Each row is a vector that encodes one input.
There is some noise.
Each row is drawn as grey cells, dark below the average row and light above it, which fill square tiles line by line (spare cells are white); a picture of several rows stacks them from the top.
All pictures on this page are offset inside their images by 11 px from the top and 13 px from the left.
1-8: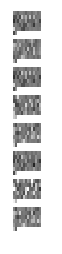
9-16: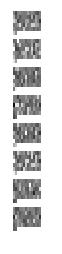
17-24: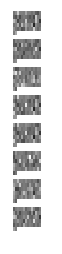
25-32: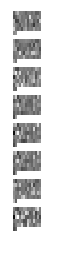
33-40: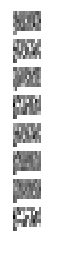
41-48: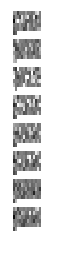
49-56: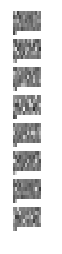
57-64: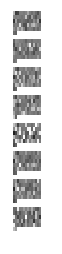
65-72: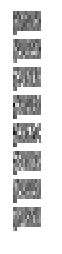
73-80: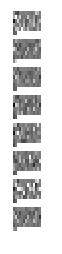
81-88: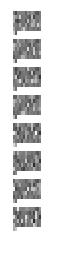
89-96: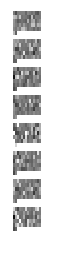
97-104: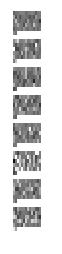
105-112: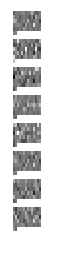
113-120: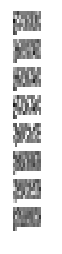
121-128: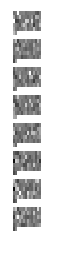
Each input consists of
a point on a 5-point line, together with either a point on a 4-point line, or a point on a 6-point line.
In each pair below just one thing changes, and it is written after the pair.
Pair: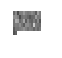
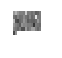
the place on the 5-point line
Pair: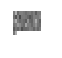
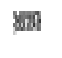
the place on the 5-point line
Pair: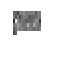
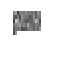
the place on the 5-point line
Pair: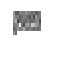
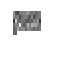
the place on the 6-point line
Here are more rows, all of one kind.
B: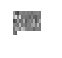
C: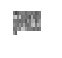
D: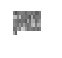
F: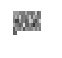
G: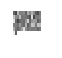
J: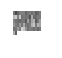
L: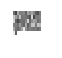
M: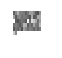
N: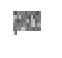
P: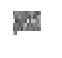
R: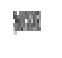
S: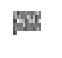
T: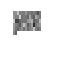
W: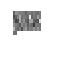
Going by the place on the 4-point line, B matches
P, S and W.
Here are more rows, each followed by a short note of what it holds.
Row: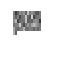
a point on a 5-point line and a point on a 6-point line
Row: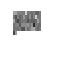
a point on a 5-point line and a point on a 6-point line
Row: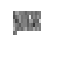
a point on a 4-point line and a point on a 5-point line
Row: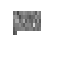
a point on a 5-point line and a point on a 6-point line
